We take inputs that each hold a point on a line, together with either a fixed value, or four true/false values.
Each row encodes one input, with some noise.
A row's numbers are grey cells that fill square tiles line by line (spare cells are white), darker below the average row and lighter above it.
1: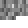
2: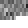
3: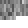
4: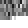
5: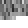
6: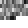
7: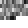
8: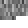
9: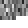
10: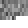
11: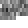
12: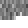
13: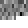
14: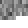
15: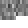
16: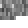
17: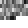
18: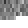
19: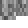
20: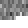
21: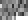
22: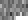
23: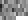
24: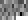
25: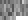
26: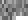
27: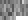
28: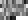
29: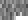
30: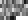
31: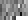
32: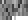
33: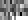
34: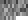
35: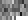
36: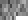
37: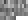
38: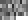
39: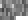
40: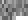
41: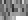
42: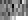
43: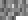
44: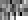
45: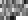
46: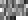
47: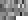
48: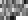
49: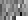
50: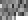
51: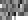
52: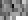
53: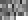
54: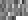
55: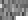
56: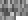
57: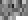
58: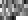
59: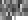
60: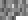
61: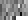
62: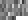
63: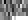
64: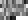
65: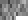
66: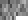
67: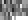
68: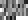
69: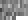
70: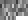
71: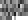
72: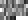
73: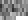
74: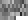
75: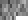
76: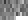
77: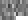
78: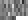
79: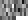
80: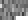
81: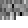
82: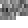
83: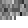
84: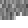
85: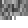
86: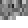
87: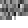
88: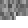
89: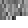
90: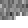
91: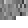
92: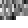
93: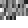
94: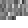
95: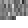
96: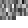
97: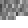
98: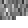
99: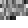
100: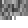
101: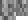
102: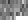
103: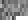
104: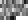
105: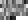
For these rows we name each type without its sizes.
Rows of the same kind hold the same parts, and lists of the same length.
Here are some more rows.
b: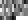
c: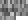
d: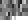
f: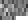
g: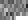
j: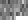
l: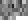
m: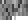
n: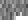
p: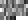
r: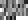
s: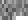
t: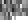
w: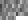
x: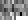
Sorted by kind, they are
b, p, r
c, d, f, g, j, l, m, n, s, t, w, x

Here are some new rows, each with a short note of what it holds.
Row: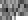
a point on a line and four true/false values
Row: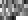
a point on a line
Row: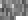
a point on a line and four true/false values
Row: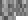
a point on a line and four true/false values
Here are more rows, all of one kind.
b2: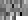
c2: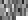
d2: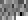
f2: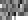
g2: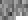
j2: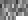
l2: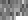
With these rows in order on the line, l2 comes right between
g2 and j2.
